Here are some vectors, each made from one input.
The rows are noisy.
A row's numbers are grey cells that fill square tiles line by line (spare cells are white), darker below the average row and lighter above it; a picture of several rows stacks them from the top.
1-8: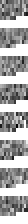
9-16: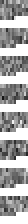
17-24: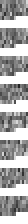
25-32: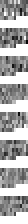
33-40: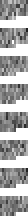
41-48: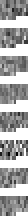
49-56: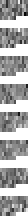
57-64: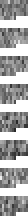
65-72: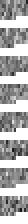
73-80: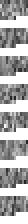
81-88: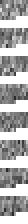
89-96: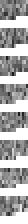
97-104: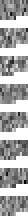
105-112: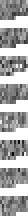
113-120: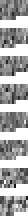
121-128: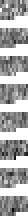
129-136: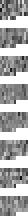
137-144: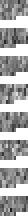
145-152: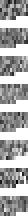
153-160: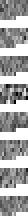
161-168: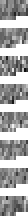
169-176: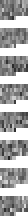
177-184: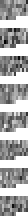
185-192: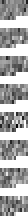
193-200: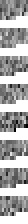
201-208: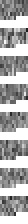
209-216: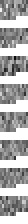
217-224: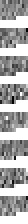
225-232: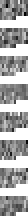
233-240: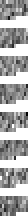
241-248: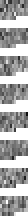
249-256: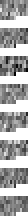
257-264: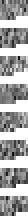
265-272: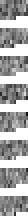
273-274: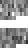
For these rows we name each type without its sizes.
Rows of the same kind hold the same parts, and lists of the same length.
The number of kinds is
3.
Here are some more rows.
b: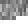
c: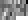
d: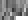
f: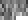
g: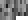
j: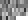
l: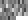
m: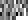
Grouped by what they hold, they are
b, c, f, j, l
d, g
m

